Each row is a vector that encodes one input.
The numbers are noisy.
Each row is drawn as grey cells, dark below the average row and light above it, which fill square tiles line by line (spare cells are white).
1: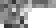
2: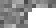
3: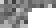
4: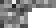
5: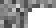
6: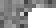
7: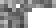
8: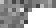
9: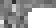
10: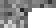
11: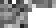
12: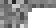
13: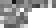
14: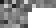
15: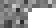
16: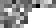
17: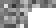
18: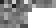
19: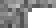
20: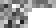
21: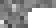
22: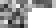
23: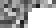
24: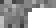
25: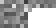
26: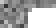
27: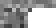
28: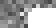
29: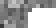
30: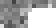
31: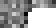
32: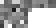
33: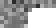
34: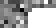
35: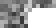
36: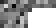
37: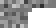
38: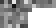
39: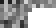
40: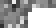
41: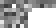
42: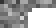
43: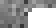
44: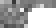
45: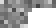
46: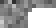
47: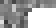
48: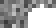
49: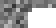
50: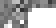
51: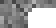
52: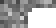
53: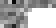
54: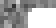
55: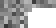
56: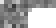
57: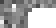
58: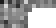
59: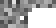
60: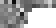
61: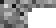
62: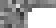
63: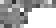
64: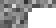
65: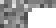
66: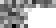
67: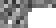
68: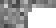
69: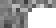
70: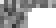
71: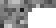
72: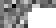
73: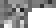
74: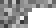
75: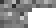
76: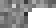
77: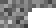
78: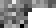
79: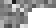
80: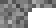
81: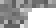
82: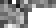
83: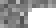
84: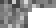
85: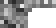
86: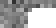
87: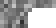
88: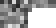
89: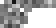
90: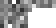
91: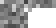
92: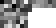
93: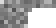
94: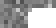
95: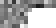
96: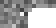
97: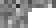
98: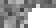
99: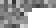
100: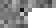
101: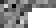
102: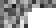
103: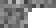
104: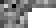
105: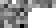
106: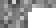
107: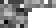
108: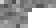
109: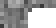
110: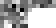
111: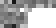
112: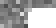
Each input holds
a list of up to three points on a 5-point line.
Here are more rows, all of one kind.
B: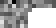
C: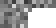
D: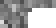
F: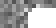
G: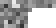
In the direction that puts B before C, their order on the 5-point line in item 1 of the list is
D, B, F, G, C.
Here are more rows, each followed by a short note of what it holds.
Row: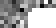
the empty list
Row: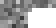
a list of three items
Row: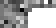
the empty list
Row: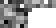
the empty list
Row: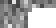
a list of one item
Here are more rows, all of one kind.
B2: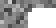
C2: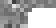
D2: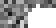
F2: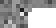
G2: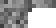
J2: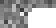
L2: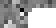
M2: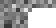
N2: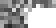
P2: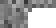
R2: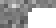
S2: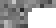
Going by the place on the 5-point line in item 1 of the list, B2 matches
D2 and N2.
